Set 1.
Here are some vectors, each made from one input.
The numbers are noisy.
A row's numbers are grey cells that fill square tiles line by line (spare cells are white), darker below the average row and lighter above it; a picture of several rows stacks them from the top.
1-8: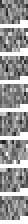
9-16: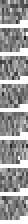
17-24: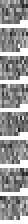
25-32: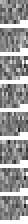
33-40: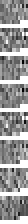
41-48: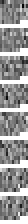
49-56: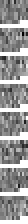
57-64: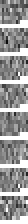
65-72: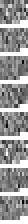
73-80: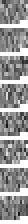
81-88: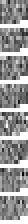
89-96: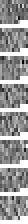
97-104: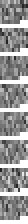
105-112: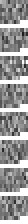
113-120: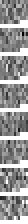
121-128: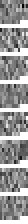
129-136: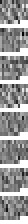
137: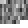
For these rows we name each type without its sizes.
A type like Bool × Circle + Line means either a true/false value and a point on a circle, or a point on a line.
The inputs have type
Bool × Bool × Bool × Tree.
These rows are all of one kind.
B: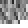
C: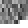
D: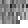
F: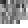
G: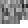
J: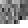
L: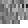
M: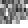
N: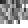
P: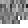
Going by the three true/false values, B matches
G, L and P.
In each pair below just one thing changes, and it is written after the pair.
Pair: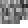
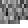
one of the three true/false values
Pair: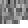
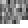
one of the three true/false values
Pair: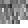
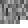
the node of the tree
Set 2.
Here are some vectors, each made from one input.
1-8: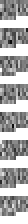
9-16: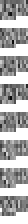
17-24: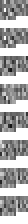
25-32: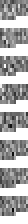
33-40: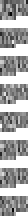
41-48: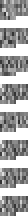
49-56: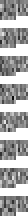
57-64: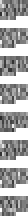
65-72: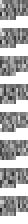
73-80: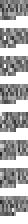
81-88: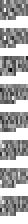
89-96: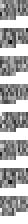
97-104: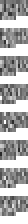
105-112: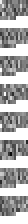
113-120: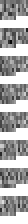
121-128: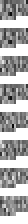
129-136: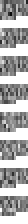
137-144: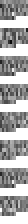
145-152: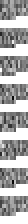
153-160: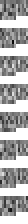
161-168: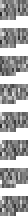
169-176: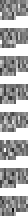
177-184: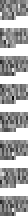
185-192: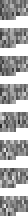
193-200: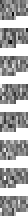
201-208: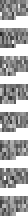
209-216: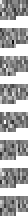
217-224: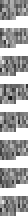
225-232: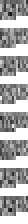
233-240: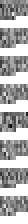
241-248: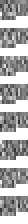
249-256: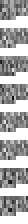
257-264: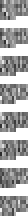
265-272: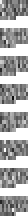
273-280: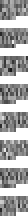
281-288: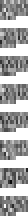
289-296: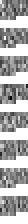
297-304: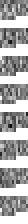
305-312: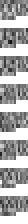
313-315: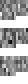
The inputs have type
Line8 + Line11.
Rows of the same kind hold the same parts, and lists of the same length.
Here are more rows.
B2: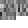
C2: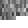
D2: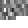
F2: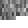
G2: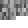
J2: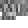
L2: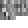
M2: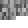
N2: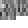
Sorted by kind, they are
B2, N2
C2, D2, F2, G2, J2, L2, M2

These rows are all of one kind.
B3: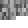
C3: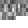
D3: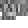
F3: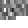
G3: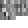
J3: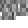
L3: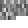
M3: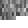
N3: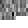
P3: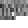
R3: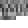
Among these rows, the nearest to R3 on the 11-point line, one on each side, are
D3 and P3.
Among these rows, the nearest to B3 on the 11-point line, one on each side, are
G3 and M3.
